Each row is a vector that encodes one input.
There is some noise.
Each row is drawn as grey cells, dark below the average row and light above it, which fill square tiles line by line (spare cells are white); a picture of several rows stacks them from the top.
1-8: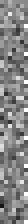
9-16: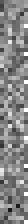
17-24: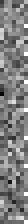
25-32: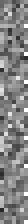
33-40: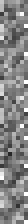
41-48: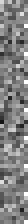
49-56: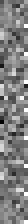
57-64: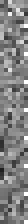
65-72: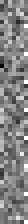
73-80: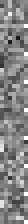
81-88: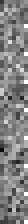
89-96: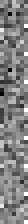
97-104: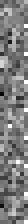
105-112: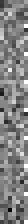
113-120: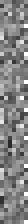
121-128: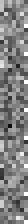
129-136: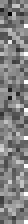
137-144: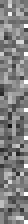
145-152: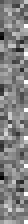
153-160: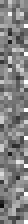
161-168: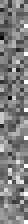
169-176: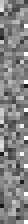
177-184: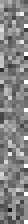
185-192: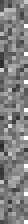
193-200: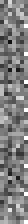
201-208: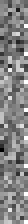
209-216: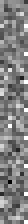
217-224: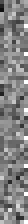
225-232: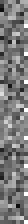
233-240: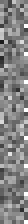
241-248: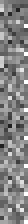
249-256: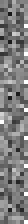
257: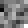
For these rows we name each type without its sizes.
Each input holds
a point on a line and a true/false value.
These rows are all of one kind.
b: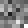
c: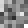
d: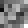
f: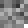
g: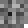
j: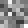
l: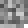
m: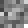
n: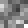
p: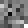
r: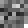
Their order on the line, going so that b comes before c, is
r, g, d, m, p, f, b, n, l, c, j.
